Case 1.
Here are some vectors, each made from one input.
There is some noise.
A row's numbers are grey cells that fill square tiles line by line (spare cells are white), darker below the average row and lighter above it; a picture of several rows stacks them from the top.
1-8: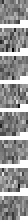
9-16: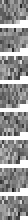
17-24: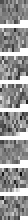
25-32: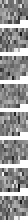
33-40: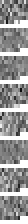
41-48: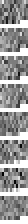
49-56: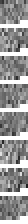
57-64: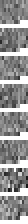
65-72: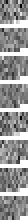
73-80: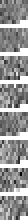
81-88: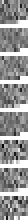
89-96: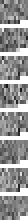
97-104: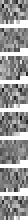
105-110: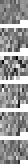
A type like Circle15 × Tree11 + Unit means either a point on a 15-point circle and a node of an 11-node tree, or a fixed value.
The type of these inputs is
Line6.
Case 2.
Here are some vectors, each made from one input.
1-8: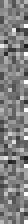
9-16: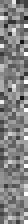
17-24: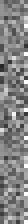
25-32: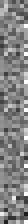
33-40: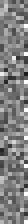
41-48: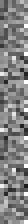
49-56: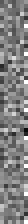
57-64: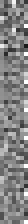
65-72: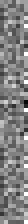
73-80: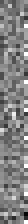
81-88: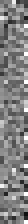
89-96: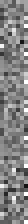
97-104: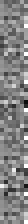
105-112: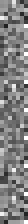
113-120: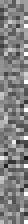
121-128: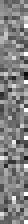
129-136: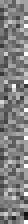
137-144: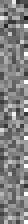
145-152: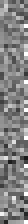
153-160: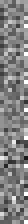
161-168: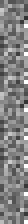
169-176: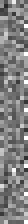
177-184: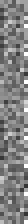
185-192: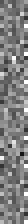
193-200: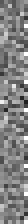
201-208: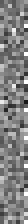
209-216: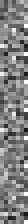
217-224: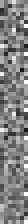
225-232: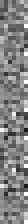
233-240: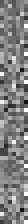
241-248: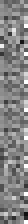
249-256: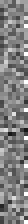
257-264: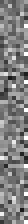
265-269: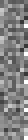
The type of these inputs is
Bool × Bool × Bool × Bool.
